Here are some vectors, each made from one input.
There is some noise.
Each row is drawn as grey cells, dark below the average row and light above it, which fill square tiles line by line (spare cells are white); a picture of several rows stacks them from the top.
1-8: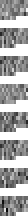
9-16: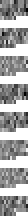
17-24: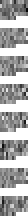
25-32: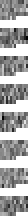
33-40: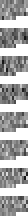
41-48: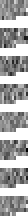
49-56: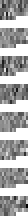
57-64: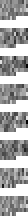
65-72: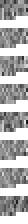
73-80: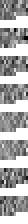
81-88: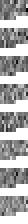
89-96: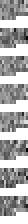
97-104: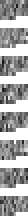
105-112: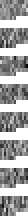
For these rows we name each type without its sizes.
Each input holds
either a point on a circle, or a point on a line, or three true/false values.
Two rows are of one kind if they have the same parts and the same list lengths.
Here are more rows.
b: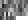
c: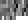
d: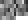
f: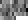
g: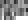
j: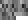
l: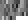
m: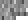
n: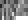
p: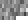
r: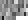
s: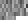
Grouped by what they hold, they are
b
c, d, f, g, j, l, n
m, p, r, s

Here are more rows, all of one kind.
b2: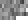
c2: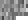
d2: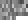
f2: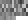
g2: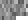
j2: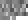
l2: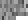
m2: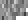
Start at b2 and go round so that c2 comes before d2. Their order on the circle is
b2, m2, g2, l2, f2, c2, d2, j2.
